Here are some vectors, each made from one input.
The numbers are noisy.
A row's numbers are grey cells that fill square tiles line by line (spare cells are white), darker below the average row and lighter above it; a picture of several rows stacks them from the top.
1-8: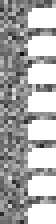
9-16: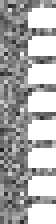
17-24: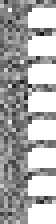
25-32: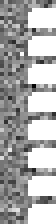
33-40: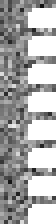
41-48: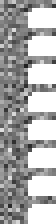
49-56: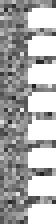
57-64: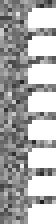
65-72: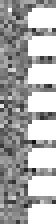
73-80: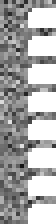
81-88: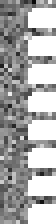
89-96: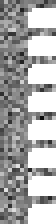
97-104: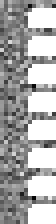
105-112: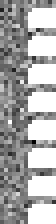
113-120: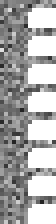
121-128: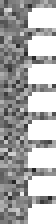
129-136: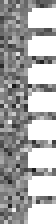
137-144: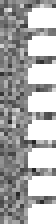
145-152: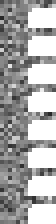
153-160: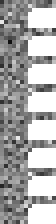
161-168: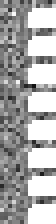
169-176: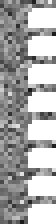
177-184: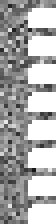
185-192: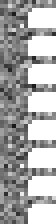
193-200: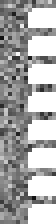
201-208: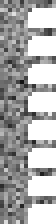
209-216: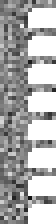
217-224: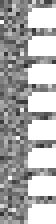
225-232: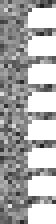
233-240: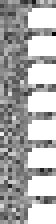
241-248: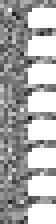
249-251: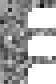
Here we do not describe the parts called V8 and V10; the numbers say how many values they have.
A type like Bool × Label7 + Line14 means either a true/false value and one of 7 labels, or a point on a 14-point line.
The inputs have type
List2(Line7) + V8 × V10.
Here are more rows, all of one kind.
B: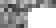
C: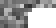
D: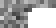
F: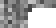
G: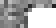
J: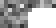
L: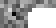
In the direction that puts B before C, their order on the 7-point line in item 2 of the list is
G, F, D, B, L, J, C.
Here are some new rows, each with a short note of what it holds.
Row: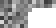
a value of V8 and a value of V10
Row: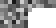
the empty list
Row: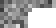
a value of V8 and a value of V10
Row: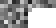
the empty list
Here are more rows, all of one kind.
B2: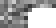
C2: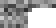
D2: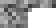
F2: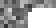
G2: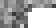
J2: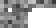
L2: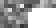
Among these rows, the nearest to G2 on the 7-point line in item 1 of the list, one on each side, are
B2 and F2.
